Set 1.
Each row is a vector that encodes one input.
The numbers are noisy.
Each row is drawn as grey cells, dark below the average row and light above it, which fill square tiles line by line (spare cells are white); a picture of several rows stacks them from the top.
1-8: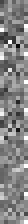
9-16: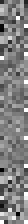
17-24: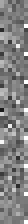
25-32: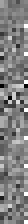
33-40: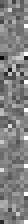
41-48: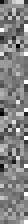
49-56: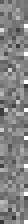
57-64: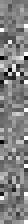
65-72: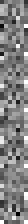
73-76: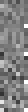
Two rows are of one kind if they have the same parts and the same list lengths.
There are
2 kinds of row.
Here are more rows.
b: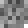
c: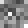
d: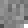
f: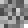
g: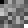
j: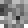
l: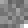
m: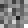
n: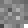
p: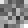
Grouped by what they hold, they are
b, c, d, f, l, n, p
g, j, m

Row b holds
a point on a 3-point line and a point on a 4-point line.
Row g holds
a point on a 5-point line.
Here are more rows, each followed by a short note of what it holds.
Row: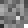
a point on a 3-point line and a point on a 4-point line
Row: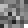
a point on a 3-point line and a point on a 4-point line
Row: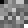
a point on a 5-point line
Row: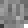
a point on a 3-point line and a point on a 4-point line
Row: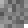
a point on a 3-point line and a point on a 4-point line
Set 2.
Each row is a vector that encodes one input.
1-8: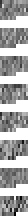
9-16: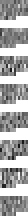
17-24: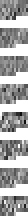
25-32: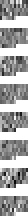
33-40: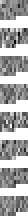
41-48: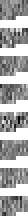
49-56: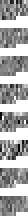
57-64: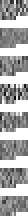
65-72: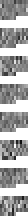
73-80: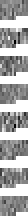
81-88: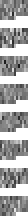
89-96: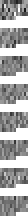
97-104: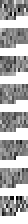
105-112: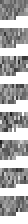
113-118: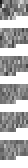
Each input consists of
either one of 11 labels, or a point on each of two 9-point lines.
